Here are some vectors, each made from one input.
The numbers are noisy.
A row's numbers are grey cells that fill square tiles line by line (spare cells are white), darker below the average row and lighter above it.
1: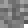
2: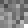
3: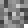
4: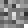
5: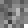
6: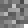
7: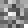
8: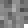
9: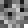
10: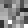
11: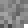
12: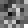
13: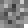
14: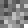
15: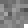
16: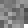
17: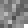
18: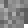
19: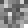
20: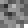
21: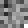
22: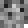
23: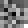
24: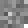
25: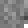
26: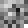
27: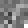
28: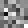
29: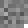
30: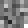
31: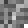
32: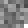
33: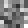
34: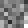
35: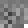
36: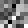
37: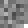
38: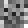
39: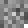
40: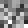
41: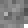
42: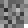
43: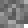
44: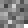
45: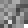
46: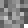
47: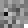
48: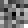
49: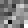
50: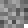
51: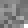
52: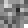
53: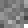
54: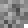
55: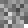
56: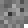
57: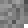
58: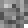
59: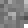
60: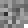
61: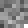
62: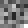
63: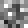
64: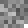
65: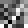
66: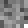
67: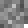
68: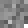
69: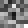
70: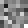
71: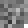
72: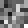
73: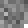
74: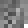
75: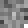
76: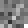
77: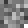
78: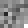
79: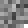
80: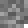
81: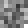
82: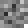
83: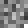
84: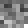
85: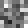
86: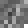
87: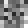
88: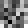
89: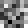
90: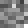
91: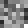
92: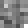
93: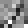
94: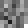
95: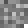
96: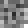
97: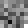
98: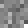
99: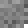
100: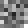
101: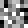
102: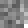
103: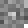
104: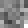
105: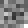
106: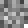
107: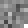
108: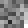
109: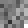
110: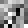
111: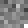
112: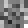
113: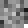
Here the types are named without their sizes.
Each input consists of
a point on a line and a node of each of two trees.
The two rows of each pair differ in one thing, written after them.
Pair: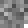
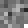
the node of one of the two trees
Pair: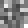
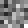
the place on the line
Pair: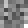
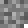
the place on the line
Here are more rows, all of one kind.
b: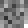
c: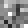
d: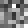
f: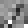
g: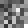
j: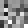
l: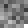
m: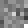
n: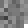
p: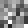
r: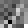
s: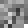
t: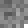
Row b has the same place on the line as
g, m and n.
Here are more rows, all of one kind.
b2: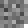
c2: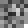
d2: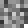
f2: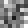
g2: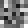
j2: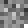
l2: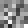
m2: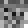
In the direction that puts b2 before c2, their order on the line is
m2, j2, b2, d2, g2, c2, l2, f2.
